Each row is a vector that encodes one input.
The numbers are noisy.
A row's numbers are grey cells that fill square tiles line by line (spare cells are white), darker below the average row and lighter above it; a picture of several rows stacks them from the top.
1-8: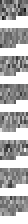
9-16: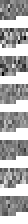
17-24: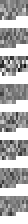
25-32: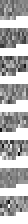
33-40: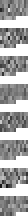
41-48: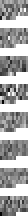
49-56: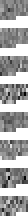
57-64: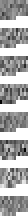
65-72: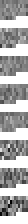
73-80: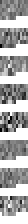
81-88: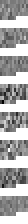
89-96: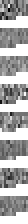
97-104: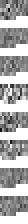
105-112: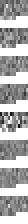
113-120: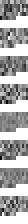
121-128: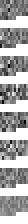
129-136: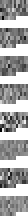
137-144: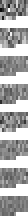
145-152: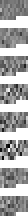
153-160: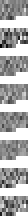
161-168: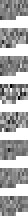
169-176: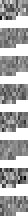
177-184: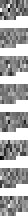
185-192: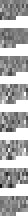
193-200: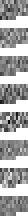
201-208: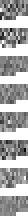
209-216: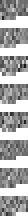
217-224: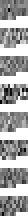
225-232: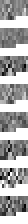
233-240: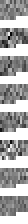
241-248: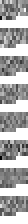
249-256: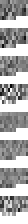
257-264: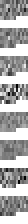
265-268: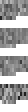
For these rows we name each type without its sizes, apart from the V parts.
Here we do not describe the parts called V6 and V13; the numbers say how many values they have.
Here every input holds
either a label and a value of V6, or a true/false value and a value of V13.
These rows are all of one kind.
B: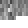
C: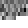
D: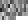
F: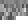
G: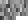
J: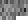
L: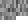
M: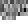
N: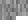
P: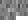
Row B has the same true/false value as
F, J and P.
